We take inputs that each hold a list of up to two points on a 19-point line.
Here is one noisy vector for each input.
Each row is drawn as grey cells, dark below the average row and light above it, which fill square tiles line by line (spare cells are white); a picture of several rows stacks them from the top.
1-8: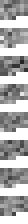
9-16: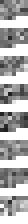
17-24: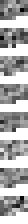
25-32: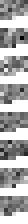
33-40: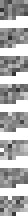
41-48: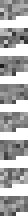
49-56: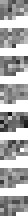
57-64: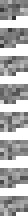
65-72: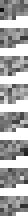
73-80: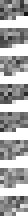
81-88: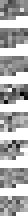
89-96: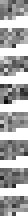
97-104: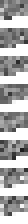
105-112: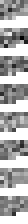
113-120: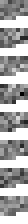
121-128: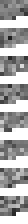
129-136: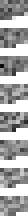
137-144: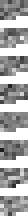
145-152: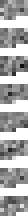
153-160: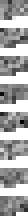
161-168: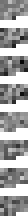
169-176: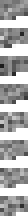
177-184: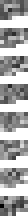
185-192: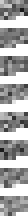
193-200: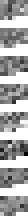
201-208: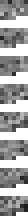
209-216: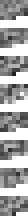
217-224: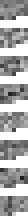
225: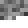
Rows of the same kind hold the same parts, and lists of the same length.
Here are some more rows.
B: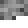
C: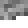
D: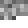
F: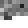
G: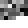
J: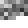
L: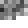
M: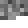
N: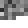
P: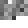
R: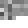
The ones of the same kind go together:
B, C, D, P, R
F, L, M, N
G, J

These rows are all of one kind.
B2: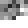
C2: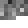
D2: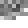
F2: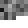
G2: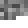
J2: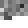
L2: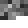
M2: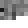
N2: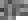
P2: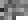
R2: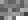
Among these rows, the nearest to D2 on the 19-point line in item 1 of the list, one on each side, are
B2 and J2.
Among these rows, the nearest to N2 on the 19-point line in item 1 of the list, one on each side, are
P2 and R2.
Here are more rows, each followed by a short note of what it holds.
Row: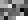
the empty list
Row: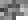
a list of two items
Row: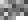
the empty list
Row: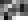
a list of two items
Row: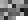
the empty list
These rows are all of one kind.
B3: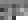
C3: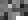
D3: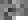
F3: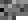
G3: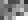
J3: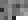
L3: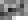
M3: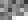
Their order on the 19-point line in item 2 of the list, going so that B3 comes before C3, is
J3, B3, D3, G3, F3, L3, M3, C3.
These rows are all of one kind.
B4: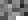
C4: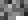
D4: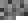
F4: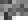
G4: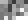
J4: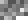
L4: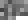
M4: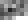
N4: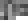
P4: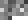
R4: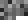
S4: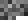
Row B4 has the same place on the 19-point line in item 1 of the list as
C4, D4, J4 and R4.
